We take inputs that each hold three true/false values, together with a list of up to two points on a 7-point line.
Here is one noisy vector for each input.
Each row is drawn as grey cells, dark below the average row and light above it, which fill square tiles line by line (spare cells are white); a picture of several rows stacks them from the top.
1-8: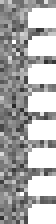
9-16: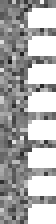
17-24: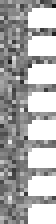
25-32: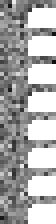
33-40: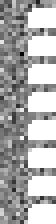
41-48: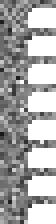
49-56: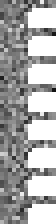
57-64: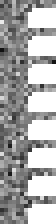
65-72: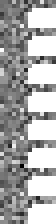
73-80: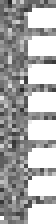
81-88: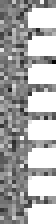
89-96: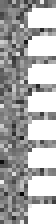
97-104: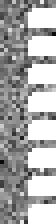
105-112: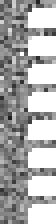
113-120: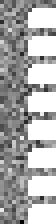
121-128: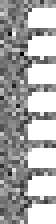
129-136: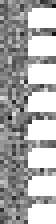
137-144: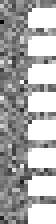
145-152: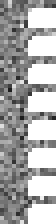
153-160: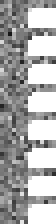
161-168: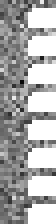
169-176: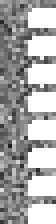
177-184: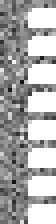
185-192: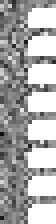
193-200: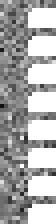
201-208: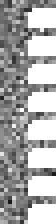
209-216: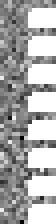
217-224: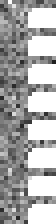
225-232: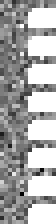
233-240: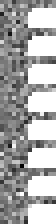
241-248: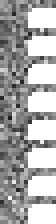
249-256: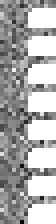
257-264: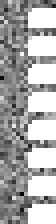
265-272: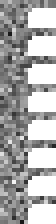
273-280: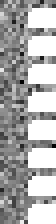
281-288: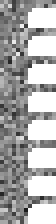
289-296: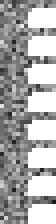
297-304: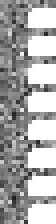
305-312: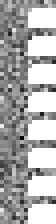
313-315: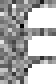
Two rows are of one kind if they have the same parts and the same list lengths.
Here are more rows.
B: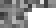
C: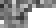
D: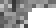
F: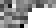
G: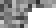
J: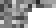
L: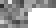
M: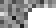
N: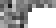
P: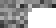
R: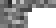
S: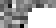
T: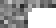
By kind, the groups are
B, C, F, G, J, N, R, S
D, M
L, P, T

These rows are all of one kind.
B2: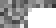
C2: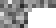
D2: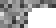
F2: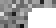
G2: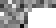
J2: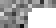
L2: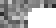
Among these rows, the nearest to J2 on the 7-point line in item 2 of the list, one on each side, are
B2 and F2.
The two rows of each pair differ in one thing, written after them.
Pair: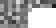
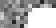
one of the three true/false values
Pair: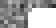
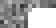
the place on the 7-point line in item 1 of the list
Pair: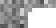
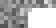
the place on the 7-point line in item 2 of the list
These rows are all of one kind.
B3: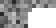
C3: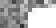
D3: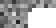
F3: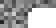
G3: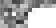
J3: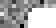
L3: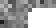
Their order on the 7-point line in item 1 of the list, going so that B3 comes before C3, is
G3, F3, D3, B3, J3, C3, L3.
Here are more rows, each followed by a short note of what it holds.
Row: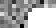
three true/false values, together with a list of one item
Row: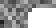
three true/false values, together with a list of one item
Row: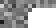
three true/false values, together with a list of one item
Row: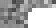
three true/false values, together with a list of one item
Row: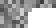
three true/false values, together with a list of two items
